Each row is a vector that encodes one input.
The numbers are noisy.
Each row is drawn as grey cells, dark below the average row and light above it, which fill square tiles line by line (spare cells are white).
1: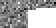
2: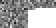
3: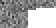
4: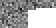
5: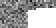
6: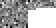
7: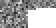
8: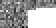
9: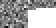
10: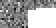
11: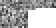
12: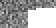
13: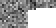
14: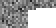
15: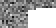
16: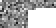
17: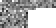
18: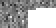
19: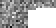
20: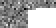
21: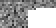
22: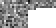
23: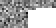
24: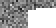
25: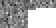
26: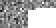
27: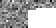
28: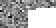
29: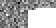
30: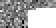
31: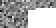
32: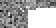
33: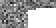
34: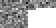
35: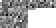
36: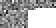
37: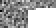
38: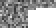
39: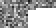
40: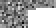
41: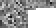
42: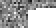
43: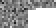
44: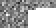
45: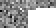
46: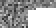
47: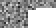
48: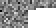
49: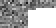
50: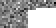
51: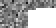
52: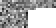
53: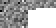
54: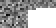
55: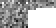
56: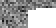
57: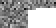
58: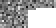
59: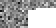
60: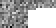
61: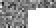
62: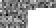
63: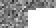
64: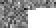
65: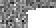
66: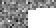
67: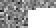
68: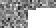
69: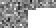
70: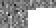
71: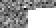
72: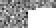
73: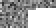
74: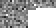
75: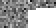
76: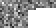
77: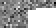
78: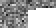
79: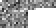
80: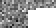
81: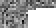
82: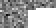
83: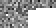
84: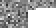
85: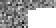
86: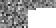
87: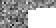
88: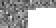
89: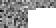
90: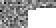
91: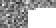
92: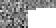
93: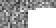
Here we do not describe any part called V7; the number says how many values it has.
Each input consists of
a node of a 9-node tree, together with either a node of an 8-node tree, or a value of V7.
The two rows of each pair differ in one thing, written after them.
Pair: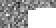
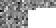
the value of V7
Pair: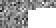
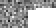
the value of V7
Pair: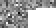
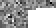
the value of V7
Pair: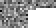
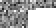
the node of the tree
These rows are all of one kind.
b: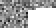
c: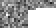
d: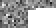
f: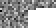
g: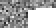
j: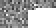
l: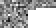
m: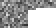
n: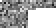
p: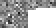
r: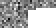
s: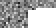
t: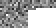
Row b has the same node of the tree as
g and j.
